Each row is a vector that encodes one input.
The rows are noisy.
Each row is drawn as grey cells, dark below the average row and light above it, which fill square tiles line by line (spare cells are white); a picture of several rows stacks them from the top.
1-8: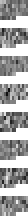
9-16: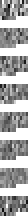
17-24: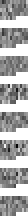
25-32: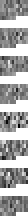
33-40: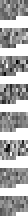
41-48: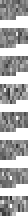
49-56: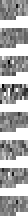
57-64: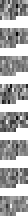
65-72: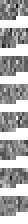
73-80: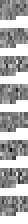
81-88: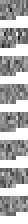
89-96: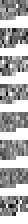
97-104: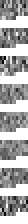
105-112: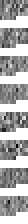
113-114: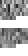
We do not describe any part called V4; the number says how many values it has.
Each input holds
a list of up to two items, each a true/false value and a value of V4.
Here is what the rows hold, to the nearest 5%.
All of them are lists of up to two items, each a true/false value and a value of V4: about 5% are empty, 30% hold one and 65% two.
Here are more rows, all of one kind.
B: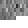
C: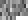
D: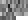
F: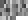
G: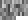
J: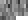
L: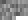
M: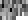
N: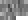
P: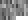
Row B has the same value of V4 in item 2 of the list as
D, M and P.
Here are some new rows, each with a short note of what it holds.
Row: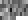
a list of two items
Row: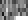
the empty list
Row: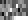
the empty list
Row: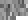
a list of two items
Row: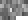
a list of one item
